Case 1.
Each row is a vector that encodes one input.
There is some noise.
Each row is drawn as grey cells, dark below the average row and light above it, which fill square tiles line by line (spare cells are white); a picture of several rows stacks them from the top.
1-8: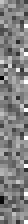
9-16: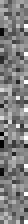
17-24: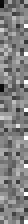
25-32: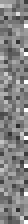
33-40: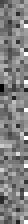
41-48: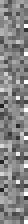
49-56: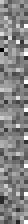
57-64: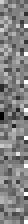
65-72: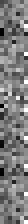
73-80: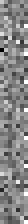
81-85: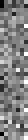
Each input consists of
a point on a 14-point line.
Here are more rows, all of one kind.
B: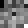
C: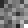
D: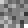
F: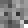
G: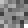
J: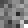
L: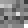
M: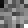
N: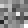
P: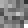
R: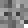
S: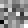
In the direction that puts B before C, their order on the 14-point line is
B, M, C, J, F, R, D, G, P, L, N, S.
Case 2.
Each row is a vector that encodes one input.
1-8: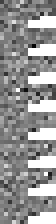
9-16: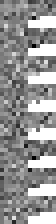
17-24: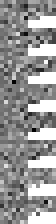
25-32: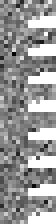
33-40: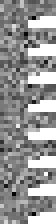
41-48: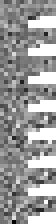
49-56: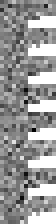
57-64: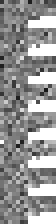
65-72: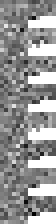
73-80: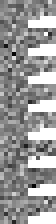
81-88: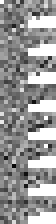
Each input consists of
a point on a 9-point line and a point on a 10-point line.
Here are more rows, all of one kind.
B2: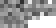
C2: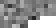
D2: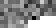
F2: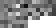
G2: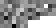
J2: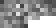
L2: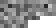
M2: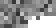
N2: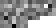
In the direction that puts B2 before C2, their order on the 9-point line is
G2, N2, B2, J2, C2, M2, L2, D2, F2.
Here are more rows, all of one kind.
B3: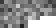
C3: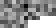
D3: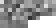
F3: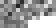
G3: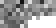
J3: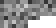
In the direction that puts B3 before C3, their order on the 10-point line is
B3, J3, D3, C3, F3, G3.
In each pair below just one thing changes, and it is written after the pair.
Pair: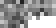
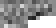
the place on the 10-point line
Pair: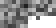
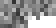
the place on the 9-point line
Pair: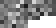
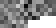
the place on the 10-point line
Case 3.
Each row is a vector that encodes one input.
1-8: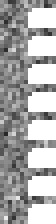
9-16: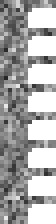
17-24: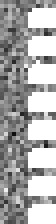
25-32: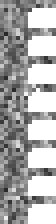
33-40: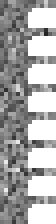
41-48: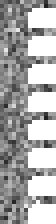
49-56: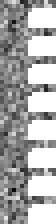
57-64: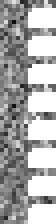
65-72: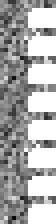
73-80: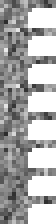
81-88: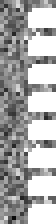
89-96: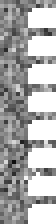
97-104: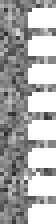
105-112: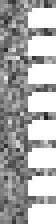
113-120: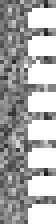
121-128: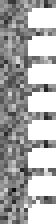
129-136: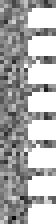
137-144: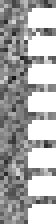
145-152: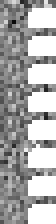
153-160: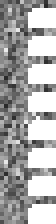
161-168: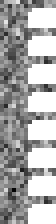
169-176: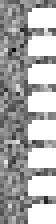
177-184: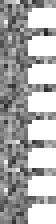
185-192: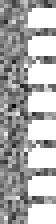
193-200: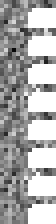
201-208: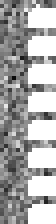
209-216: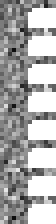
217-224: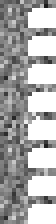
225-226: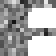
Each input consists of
a point on a 10-point line.
